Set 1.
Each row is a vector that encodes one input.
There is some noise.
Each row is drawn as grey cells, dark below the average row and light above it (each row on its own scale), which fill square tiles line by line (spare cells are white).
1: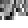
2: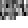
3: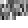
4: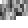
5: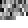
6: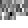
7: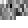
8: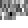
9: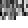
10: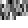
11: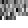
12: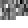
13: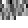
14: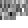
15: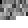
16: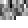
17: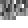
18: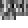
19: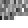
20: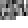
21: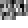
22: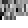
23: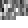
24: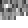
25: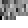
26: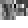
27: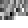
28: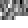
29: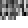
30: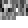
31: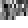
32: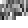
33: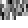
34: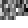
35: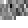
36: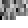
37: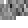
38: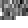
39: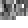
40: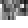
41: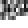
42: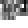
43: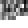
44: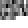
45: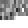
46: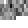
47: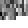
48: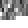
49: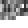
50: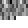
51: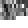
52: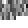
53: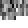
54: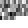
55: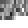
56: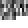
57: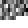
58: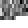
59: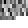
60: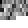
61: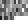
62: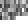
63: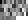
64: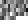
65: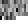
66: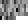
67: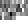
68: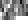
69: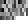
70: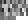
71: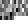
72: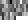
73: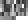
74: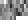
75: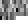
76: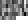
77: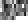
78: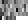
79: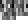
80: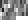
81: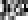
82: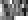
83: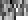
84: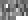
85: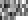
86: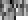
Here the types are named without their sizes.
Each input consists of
a node of a tree.
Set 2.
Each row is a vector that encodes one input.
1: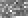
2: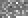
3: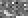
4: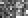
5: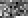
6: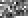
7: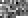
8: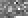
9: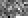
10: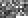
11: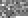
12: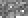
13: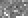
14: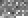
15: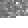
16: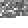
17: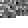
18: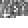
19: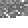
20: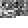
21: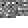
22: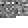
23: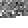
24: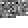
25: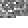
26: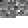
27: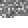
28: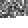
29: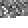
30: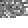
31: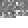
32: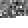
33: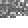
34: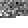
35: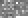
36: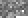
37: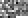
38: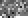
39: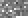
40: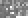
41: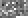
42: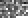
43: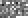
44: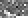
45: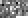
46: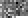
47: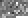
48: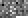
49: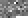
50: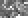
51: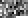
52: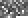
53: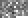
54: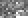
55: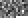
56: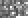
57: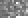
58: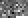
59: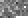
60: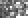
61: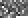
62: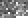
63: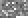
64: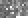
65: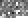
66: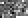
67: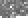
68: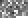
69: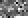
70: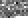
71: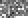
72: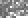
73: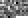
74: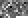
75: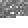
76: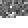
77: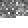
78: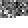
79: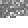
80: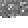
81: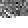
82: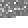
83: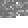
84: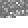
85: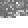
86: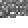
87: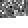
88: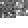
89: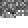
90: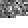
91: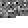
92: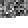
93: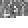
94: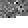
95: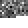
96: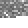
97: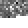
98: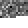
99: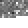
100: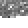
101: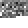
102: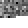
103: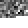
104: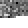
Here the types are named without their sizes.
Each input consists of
a point on a line.
